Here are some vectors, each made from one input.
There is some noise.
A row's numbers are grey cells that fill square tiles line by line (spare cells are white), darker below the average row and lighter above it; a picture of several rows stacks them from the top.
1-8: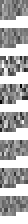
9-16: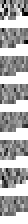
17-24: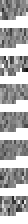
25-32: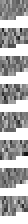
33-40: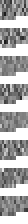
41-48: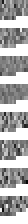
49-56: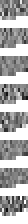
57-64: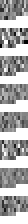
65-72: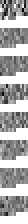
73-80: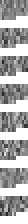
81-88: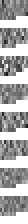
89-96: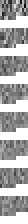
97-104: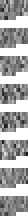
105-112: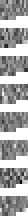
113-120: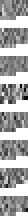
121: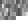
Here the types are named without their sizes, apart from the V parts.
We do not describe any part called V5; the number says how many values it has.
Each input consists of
a list of items, each a point on a line, a true/false value and a value of V5.
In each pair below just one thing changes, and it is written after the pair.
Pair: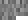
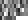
the value of V5 in item 1 of the list
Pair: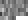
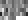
the value of V5 in item 1 of the list
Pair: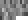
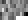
the true/false value in item 2 of the list
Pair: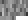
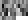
the value of V5 in item 1 of the list
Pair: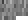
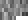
the true/false value in item 1 of the list
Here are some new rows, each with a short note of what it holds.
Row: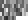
a list of one item
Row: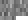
a list of two items
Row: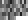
the empty list
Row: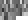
a list of two items
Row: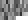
a list of two items
